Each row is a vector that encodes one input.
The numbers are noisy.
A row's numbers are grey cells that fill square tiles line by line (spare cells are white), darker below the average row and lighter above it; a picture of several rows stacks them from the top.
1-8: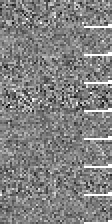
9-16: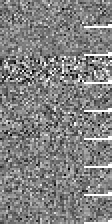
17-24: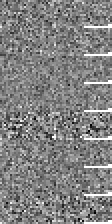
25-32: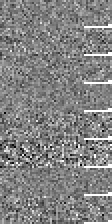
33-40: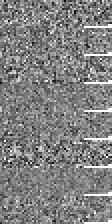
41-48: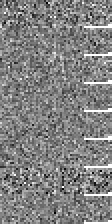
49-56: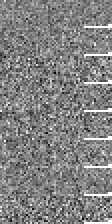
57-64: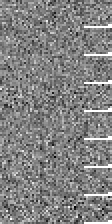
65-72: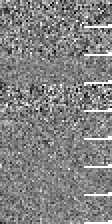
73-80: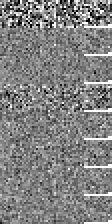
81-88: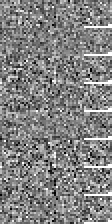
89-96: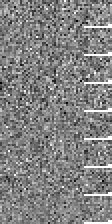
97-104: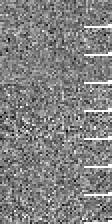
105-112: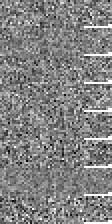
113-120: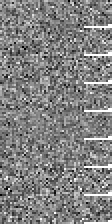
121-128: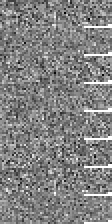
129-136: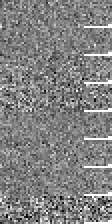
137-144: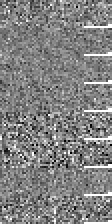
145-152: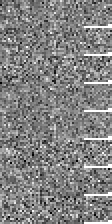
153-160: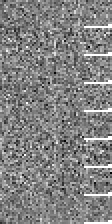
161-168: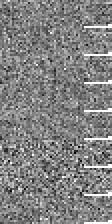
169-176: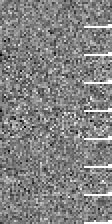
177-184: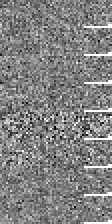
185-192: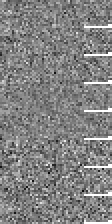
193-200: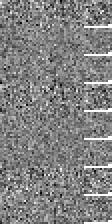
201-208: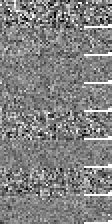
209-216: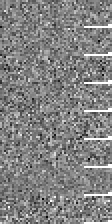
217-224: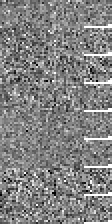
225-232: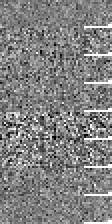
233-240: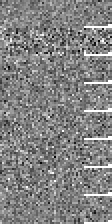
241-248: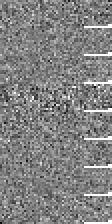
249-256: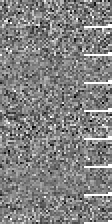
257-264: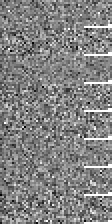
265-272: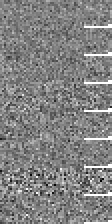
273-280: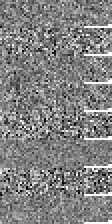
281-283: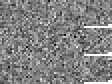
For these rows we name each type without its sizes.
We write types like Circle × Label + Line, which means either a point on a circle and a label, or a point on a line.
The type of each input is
List(Circle).
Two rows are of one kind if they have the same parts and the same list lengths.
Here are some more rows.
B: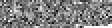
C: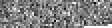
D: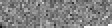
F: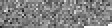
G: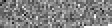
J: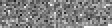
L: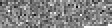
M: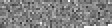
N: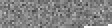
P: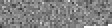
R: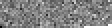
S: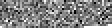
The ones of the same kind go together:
B, C
D, F, G, M, P, R
J, L, N, S

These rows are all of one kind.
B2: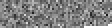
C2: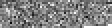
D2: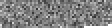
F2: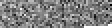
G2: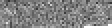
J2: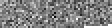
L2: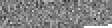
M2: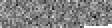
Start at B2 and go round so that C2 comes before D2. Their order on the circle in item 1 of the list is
B2, L2, G2, J2, C2, M2, D2, F2.
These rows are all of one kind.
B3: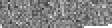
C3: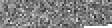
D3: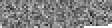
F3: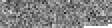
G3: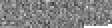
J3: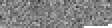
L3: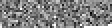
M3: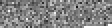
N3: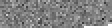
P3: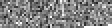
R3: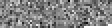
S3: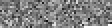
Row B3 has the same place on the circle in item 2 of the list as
D3, L3 and P3.
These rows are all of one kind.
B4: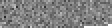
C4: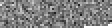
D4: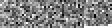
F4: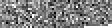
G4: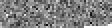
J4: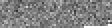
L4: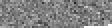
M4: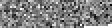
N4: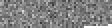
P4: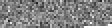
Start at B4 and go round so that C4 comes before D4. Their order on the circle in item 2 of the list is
B4, C4, F4, D4, M4, J4, L4, G4, P4, N4.
